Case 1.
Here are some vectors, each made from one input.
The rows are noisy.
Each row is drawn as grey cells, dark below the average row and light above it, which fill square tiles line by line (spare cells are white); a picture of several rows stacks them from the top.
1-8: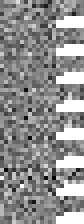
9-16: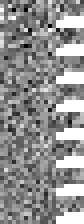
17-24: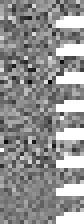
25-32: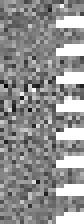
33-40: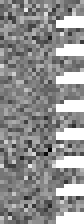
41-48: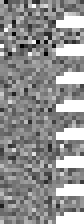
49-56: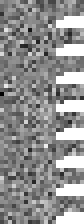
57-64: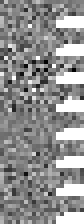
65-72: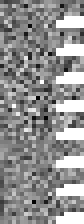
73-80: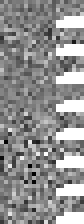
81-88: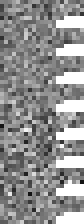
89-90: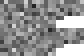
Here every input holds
a point on a 10-point line.
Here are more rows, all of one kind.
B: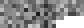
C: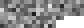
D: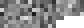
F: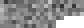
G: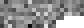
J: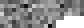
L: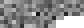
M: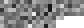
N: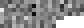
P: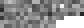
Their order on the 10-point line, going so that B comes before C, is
P, M, B, L, D, N, F, C, G, J.
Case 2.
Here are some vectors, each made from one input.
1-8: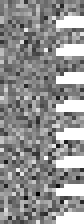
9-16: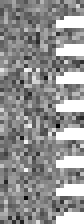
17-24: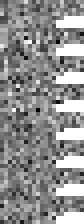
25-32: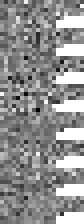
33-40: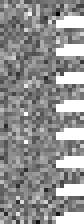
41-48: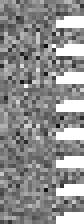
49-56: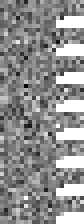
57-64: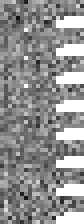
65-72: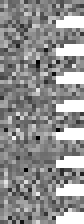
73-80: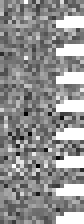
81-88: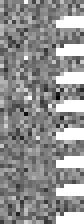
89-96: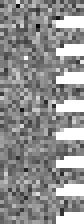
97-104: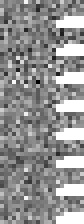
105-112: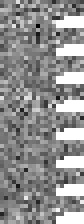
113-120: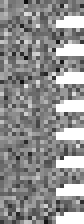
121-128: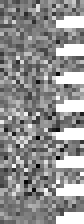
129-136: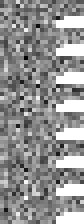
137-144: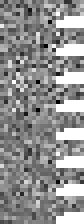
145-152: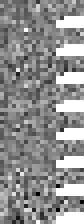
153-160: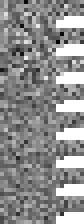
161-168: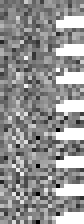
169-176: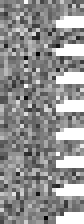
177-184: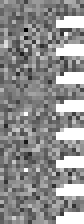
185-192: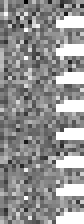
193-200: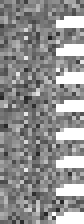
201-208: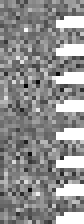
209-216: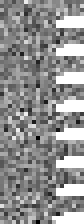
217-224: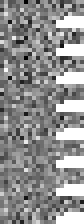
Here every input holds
a point on a 4-point line.
